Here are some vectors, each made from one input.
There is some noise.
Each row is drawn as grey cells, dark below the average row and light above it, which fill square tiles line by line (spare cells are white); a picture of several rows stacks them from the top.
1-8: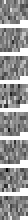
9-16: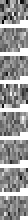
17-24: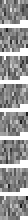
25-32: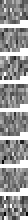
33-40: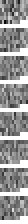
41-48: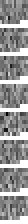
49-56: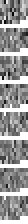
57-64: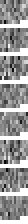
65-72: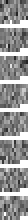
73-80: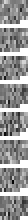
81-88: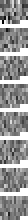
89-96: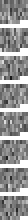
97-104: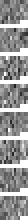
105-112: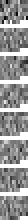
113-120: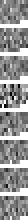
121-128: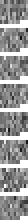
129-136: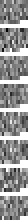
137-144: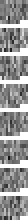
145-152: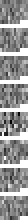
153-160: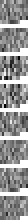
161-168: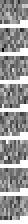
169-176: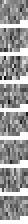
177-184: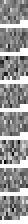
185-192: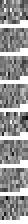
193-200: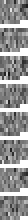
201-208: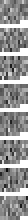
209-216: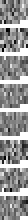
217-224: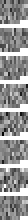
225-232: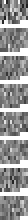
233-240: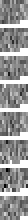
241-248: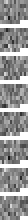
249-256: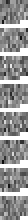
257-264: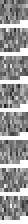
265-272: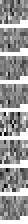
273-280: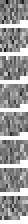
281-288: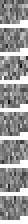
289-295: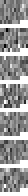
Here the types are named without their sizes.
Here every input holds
either a point on each of three lines and three true/false values, or a node of a tree.
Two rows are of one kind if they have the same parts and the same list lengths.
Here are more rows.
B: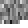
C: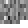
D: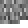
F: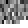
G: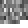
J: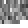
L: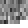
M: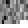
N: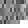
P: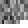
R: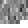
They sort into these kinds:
B, C, D, G, J, R
F, L, M, N, P

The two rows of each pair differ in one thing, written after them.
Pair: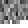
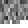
the place on one of the three lines
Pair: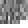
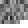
the place on one of the three lines
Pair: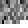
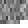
one of the three true/false values
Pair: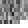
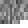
the place on one of the three lines
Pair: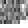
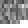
one of the three true/false values
